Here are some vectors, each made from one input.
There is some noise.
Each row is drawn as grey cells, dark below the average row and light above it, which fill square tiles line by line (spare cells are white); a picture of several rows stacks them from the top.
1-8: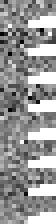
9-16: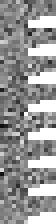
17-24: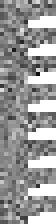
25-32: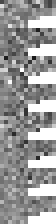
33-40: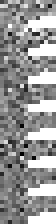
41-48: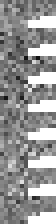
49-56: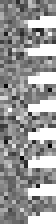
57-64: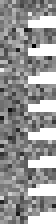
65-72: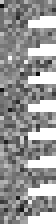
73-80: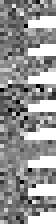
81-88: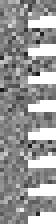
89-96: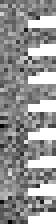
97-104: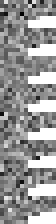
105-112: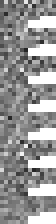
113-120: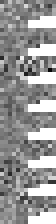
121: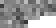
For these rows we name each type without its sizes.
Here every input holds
two labels, a point on each of two lines and a true/false value.
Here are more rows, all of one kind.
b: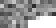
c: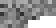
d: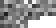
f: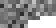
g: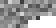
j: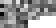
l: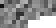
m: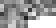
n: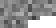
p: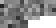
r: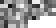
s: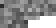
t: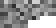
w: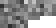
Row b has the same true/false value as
g, m, n and r.
